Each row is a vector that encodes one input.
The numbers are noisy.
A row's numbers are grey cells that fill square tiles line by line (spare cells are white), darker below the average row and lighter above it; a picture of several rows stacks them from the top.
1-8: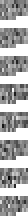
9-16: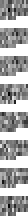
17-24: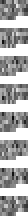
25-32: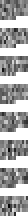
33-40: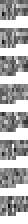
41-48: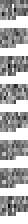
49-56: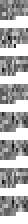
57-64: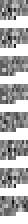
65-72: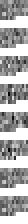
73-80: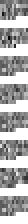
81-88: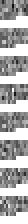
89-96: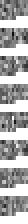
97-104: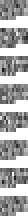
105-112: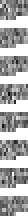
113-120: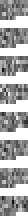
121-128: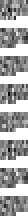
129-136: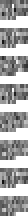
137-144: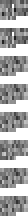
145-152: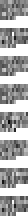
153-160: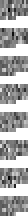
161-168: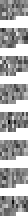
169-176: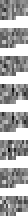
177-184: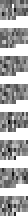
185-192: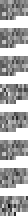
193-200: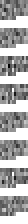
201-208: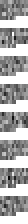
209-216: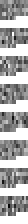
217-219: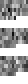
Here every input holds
either a point on a 6-point line, or a point on an 8-point line.
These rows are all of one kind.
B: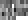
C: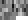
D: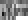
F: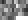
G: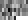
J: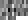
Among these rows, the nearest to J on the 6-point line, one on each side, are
B and G.
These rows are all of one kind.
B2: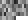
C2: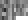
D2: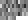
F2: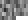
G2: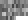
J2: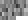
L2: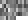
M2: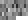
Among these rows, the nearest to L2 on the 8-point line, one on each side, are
B2 and D2.
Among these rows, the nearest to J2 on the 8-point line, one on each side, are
F2 and M2.
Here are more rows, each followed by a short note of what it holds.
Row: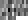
a point on a 6-point line
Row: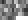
a point on a 6-point line
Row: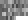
a point on an 8-point line
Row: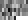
a point on a 6-point line
